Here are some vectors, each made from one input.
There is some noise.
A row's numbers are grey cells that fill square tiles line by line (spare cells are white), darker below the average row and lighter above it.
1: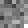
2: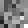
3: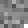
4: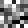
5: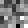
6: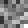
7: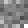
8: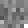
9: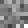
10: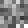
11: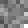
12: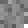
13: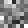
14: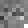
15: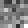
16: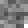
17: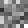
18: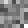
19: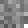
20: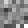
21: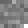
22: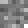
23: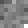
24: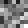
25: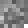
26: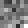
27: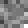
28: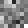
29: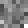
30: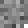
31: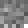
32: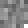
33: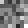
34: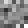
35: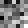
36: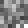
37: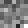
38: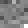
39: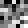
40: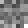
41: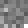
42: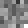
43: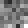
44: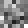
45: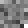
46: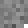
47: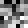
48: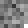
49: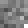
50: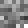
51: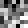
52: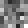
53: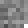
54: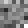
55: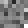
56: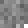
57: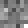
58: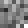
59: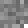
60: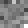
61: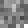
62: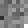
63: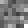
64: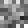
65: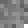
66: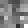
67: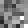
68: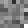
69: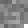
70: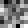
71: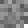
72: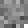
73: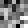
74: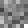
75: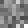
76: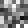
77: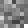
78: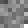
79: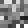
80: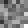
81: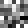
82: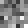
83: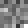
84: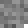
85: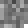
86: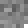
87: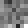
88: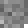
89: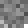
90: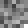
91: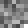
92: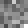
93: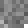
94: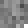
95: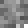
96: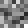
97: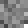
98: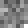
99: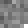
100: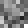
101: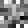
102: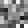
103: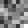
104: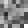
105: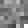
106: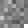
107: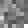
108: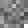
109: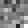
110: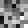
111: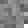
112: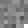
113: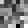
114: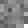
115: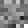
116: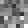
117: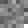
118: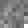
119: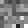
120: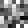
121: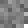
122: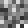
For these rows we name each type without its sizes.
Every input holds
a point on a line, together with either a point on a line, or a node of a tree.
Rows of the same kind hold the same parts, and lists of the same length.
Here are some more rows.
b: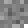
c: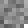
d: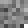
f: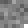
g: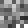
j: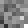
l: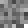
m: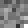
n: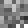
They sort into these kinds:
b, l, m
c, d, f, g, j, n

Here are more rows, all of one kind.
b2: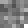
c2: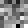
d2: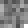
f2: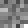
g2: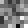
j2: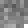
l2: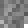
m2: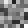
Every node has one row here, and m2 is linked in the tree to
b2, c2, g2 and l2.
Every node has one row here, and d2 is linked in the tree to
g2.
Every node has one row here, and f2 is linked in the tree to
c2.
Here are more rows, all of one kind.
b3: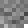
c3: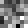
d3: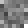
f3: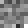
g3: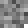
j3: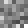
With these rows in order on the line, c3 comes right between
d3 and g3.
